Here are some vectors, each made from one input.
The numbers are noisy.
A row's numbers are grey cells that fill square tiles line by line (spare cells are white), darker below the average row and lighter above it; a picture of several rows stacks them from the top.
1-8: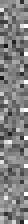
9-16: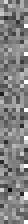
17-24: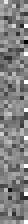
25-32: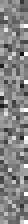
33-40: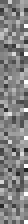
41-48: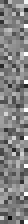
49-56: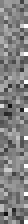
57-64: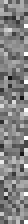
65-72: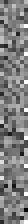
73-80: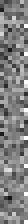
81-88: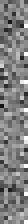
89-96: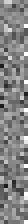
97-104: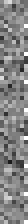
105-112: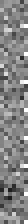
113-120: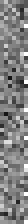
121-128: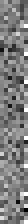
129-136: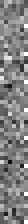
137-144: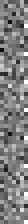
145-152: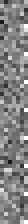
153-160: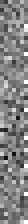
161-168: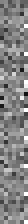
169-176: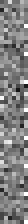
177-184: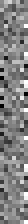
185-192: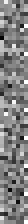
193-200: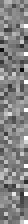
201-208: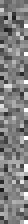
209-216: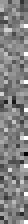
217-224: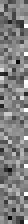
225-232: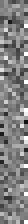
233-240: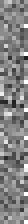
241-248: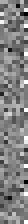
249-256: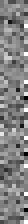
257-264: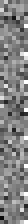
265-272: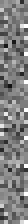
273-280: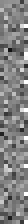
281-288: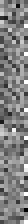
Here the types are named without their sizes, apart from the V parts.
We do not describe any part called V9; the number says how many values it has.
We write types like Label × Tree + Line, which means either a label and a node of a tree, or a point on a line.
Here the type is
Bool × Line + V9.
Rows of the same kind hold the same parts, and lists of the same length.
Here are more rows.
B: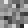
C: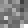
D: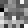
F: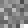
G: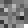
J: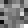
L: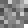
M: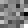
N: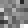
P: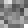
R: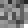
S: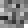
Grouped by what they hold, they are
B, M, R, S
C, D, F, G, J, L, N, P

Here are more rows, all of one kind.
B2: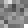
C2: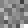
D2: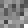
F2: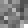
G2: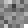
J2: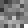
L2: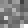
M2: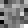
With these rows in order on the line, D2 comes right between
B2 and J2.
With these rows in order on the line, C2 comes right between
G2 and M2.
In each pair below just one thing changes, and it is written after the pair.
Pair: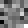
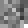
the true/false value
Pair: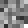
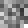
the true/false value
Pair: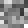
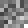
the place on the line
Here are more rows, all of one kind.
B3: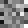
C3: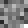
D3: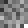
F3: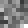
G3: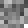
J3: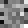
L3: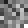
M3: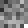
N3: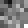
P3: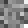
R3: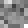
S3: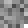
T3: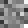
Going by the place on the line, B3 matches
S3 and T3.
